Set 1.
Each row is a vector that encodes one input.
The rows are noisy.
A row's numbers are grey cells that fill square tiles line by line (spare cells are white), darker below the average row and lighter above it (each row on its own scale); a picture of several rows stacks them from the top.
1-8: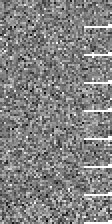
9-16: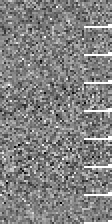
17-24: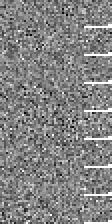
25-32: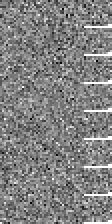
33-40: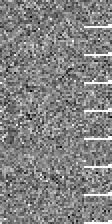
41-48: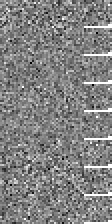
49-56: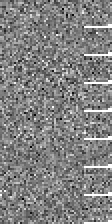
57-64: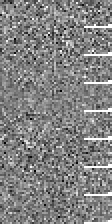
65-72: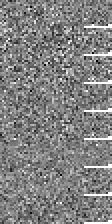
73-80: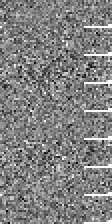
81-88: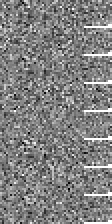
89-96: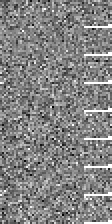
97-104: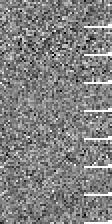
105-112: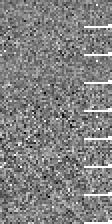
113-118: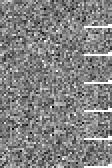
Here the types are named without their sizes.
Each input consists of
a list of points on a line.
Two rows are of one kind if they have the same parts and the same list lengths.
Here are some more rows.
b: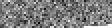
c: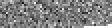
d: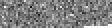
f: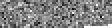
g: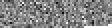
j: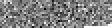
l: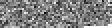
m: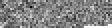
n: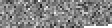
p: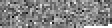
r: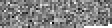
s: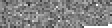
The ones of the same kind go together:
b, c, d, j, l
f, g, m, n, s
p, r

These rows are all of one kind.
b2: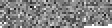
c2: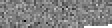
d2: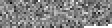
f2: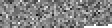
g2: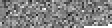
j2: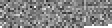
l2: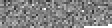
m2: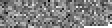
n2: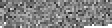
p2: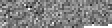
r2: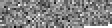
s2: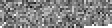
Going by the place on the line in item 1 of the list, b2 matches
j2, n2 and s2.
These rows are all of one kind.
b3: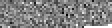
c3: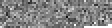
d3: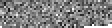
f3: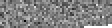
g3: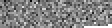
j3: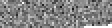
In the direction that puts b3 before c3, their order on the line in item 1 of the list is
j3, b3, f3, g3, c3, d3.
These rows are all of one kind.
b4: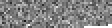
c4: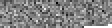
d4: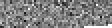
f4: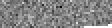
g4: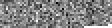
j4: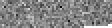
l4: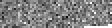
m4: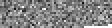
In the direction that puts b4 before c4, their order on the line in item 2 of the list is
j4, d4, b4, m4, c4, f4, l4, g4.
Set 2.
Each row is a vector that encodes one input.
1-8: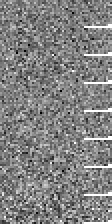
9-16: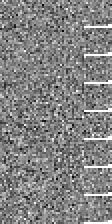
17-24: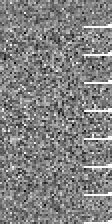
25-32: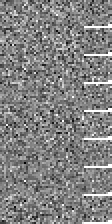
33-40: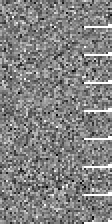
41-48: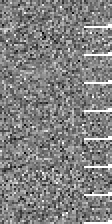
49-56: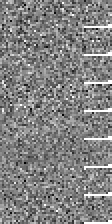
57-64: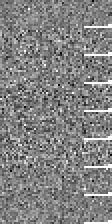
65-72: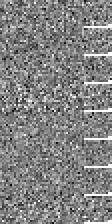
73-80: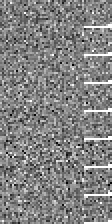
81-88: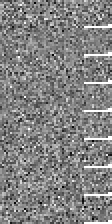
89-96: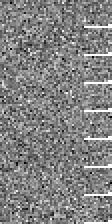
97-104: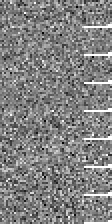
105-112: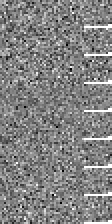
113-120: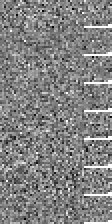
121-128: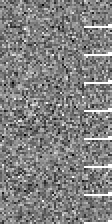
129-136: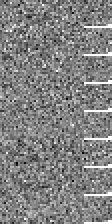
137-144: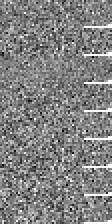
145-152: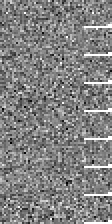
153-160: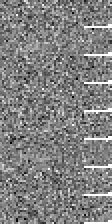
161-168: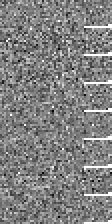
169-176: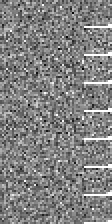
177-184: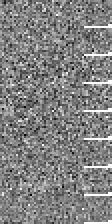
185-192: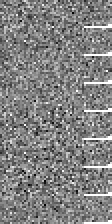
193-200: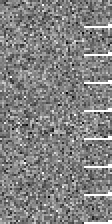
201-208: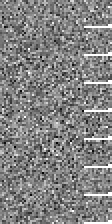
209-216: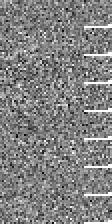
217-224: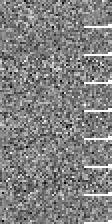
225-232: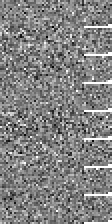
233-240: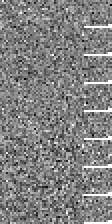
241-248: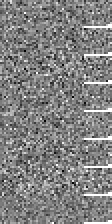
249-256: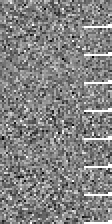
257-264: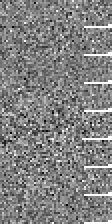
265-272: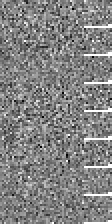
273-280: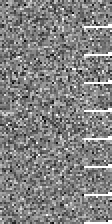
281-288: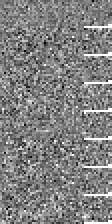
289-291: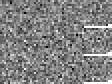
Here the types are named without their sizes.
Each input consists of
a list of points on a circle.
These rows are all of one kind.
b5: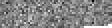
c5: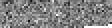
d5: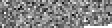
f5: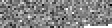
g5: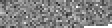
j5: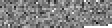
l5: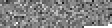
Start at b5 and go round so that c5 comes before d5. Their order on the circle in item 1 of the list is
b5, l5, g5, j5, f5, c5, d5.
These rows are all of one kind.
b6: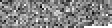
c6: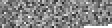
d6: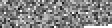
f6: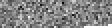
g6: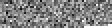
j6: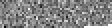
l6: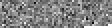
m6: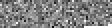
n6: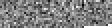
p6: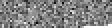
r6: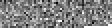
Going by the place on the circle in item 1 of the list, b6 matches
c6, d6 and f6.
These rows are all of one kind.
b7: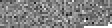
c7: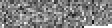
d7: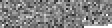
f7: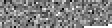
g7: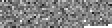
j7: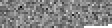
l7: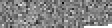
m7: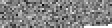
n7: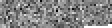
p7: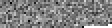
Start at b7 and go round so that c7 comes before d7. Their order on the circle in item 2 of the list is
b7, g7, f7, j7, p7, m7, n7, l7, c7, d7.
